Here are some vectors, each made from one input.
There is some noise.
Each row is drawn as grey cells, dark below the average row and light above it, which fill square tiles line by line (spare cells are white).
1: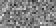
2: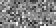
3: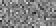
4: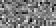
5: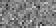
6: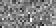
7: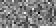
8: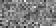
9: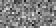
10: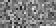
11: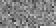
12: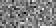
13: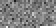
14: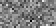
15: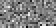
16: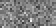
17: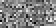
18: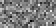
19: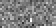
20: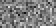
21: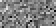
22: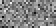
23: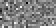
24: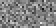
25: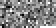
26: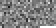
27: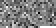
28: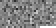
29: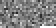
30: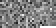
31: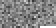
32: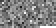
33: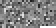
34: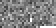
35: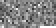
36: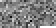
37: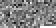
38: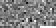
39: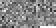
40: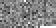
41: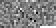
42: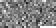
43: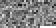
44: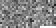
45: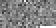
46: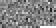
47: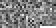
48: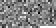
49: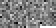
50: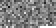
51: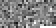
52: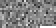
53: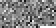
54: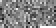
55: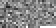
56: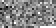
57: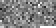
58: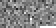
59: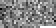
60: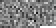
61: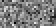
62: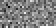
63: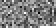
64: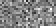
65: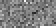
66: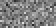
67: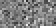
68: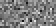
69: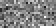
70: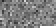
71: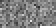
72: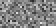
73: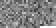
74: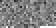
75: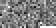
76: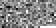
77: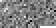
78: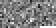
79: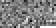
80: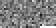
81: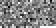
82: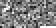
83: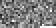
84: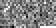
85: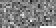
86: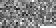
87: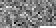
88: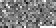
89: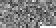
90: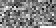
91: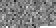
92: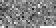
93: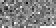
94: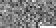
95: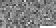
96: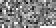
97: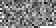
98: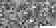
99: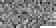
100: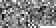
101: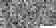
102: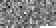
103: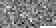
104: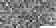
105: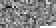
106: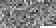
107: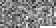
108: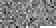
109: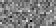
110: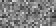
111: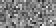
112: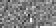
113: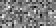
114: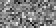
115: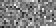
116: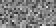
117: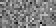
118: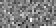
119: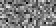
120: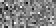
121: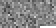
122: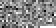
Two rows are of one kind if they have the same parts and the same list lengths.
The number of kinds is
2.
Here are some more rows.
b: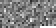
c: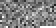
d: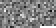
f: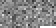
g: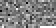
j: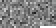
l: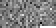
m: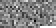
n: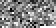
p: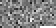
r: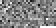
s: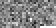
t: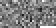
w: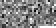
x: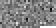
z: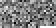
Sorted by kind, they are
b, c, d, f, j, l, n, p, r, s, w, x
g, m, t, z

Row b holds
a point on an 8-point circle and a point on a 7-point line.
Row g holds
a point on a 7-point line and a node of an 8-node tree.
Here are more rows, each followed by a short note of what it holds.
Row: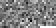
a point on a 7-point line and a node of an 8-node tree
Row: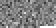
a point on an 8-point circle and a point on a 7-point line
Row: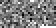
a point on a 7-point line and a node of an 8-node tree
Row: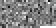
a point on an 8-point circle and a point on a 7-point line
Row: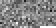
a point on an 8-point circle and a point on a 7-point line
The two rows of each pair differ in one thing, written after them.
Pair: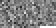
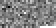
the place on the 8-point circle
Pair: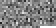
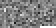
the place on the 8-point circle
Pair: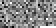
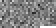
the place on the 7-point line
